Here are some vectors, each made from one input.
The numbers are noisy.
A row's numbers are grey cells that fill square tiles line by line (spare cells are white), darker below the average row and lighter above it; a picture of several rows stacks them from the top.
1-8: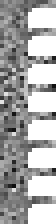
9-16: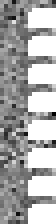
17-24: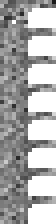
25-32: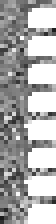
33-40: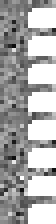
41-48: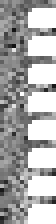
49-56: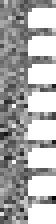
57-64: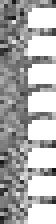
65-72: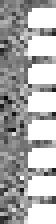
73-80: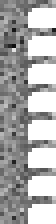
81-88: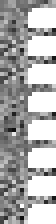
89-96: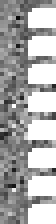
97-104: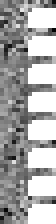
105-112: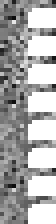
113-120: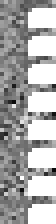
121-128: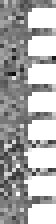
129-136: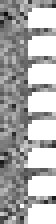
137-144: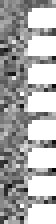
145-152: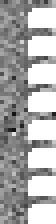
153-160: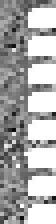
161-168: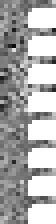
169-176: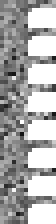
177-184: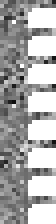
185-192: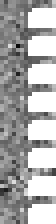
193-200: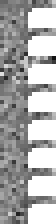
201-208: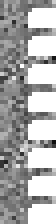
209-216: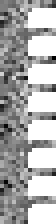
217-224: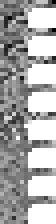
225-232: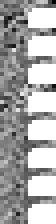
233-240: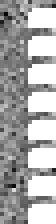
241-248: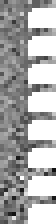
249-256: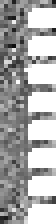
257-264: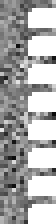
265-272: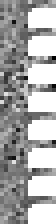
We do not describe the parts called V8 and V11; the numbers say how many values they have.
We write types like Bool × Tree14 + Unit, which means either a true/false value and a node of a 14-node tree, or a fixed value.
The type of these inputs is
Bool × V8 × V11 + Tree12 + Unit.
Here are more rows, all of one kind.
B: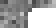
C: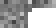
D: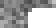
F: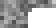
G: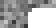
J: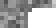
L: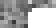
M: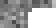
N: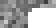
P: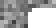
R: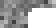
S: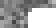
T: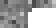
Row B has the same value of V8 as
C and T.
